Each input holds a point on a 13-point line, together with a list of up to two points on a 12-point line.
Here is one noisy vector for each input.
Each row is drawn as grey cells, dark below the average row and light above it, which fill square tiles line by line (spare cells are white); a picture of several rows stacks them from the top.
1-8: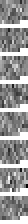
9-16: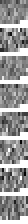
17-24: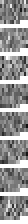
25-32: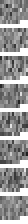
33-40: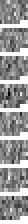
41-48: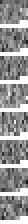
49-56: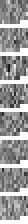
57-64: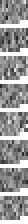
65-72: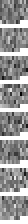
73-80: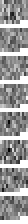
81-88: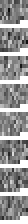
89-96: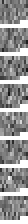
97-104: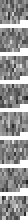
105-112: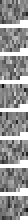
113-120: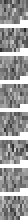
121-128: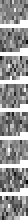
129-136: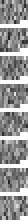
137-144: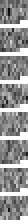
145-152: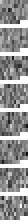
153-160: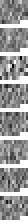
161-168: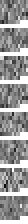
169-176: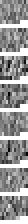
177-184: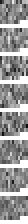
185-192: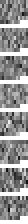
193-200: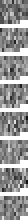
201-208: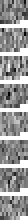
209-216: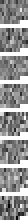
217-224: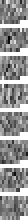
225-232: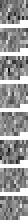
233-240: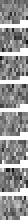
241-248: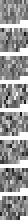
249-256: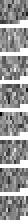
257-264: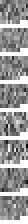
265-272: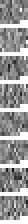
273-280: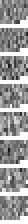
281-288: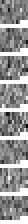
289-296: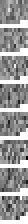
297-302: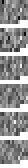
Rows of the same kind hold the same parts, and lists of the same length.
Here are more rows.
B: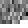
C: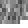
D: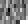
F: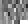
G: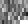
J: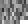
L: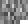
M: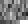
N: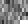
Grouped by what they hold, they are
B, G, M, N
C, L
D, F, J

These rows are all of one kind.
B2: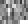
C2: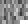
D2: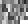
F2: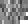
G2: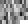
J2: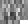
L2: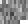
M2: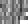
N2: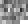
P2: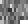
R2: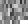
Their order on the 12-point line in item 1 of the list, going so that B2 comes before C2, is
J2, D2, B2, N2, G2, C2, M2, F2, P2, L2, R2.
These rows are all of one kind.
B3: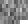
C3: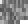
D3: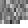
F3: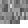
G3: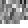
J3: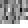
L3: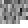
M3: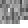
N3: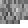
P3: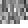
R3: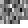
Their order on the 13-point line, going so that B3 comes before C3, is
J3, M3, B3, F3, D3, G3, P3, C3, N3, L3, R3.
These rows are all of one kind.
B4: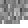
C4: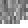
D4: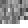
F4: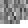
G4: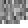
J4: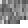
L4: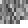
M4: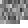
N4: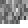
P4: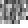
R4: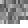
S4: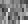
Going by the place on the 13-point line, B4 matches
C4, L4 and R4.
